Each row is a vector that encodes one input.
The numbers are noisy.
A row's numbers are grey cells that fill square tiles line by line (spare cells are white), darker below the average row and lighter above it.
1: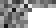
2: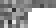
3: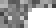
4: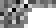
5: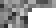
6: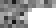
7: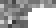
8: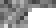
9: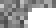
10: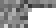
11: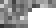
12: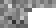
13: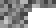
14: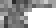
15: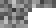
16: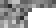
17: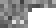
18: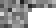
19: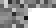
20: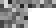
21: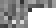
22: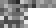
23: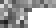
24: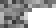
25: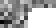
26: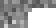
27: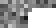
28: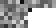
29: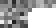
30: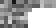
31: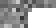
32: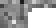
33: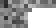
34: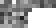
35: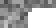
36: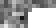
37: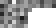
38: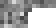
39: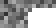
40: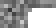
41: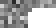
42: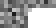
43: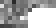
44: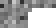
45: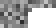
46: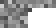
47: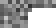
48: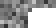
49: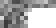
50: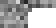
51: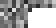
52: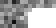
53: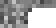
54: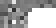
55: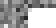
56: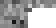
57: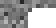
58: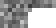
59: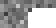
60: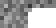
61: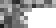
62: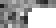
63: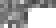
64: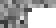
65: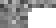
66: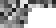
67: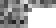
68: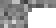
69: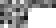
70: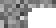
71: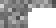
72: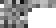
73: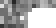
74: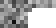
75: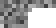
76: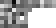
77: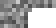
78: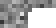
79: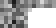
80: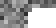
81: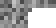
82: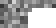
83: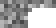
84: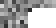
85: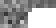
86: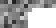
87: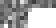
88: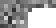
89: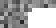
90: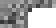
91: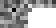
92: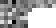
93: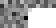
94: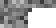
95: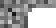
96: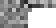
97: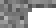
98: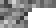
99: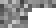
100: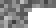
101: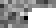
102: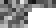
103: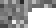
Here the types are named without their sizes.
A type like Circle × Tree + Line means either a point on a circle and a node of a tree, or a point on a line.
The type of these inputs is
(Circle + Tree) × Tree.
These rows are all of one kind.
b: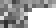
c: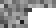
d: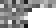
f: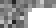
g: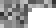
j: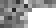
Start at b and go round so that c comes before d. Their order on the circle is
b, c, g, d, f, j.
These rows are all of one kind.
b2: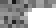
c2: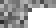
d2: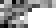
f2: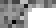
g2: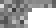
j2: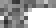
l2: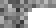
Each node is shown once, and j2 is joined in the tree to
b2, g2 and l2.
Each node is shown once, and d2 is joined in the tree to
g2.
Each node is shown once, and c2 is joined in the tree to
l2.
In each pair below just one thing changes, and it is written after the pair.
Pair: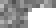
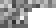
the node of the tree
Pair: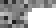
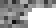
the node of the tree
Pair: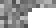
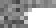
the place on the circle
